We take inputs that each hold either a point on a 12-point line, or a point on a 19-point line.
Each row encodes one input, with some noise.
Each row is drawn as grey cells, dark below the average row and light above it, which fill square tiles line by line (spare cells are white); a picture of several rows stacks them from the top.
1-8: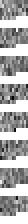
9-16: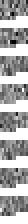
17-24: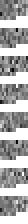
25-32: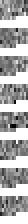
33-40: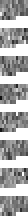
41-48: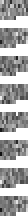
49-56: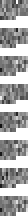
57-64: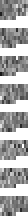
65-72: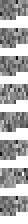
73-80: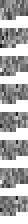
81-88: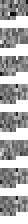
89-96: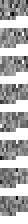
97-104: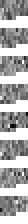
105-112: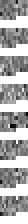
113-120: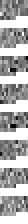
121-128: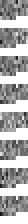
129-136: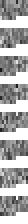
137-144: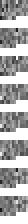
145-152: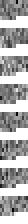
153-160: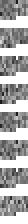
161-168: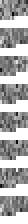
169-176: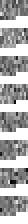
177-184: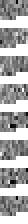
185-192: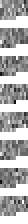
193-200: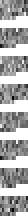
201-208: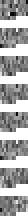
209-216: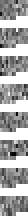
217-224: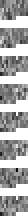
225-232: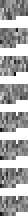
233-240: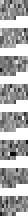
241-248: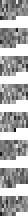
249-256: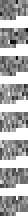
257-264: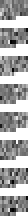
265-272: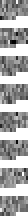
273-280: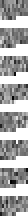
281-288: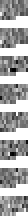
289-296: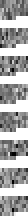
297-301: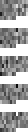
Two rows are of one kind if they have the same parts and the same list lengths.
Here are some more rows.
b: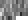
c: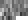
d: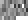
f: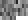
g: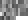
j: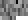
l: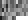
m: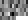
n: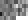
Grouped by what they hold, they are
b, c, f, g, j, l, n
d, m

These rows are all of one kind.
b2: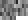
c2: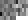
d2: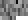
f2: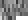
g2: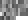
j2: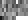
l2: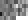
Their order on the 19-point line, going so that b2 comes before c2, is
j2, g2, f2, d2, b2, c2, l2.
